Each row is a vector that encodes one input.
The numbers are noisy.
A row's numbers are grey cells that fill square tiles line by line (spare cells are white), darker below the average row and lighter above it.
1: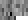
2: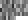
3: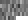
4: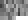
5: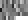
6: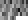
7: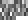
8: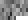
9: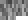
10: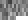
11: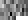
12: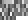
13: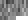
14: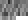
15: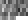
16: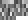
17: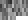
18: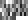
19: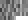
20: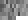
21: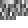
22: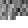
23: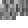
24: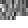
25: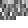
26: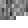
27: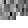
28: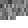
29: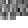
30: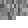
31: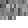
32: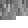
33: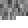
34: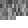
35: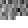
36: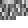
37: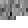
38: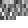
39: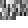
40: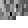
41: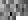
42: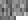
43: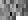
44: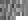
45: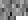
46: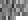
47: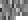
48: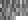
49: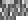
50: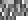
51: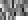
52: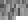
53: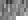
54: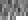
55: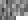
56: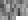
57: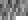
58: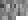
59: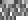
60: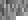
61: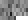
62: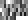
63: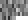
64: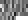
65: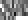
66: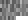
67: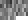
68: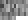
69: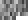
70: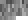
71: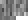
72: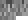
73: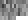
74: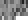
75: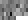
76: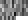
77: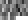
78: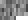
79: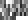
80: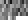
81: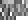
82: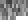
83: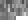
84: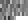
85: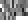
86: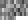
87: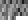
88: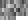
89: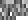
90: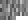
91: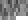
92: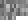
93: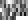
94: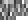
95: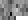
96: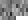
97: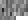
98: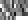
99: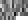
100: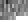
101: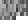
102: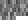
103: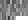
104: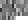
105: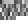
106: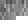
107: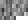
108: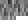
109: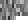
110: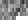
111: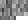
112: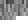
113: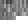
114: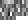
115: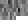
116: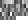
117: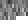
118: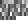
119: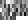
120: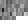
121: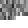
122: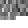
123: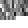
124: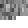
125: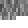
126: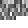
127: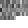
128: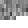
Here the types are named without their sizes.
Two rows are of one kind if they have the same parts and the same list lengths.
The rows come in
2 kinds.
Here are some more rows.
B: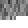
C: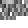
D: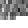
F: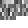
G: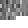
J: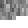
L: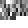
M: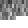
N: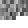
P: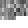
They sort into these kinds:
B, D, G, J, M, N, P
C, F, L

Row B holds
a node of a tree and a true/false value.
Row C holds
a true/false value.
